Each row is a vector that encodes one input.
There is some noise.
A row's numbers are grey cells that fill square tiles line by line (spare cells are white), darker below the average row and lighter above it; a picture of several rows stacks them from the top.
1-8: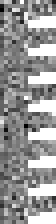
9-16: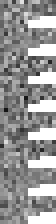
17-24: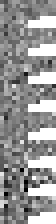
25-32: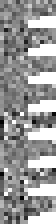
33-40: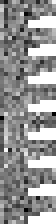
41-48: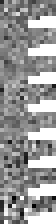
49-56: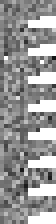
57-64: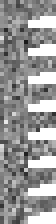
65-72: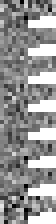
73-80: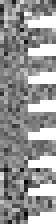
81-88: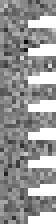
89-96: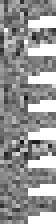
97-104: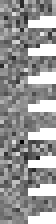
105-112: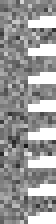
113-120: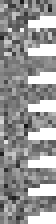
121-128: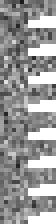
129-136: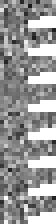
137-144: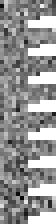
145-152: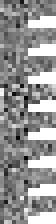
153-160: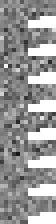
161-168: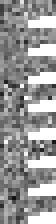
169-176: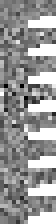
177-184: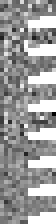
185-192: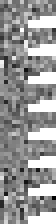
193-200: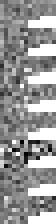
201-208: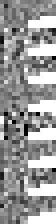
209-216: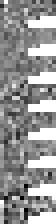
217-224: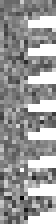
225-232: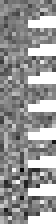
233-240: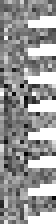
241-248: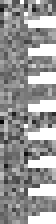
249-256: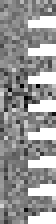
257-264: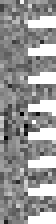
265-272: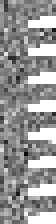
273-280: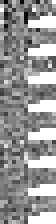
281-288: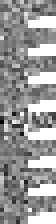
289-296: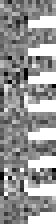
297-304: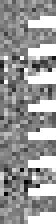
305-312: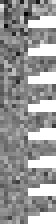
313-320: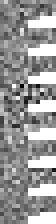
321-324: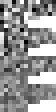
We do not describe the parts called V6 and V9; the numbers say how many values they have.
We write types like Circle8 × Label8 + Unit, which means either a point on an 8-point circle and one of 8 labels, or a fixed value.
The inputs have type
Circle8 × V6 + Label10 + (Line5 + V9) × Line13.
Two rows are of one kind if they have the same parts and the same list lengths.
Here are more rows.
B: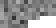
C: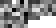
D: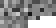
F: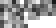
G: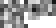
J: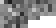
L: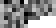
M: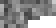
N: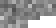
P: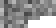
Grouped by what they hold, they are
B, F, G, N, P
C, D
J, L
M

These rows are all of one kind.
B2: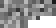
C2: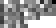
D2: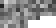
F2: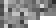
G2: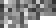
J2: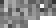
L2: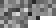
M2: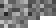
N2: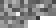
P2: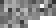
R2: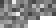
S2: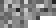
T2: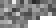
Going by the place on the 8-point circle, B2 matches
C2, J2, P2 and S2.
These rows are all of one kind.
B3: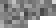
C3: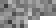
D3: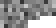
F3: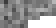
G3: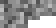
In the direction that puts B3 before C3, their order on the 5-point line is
B3, C3, F3, G3, D3.
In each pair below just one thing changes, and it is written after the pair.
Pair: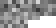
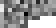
the place on the 13-point line
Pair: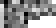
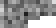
the place on the 5-point line
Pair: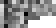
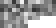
the place on the 5-point line
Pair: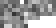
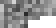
the place on the 5-point line
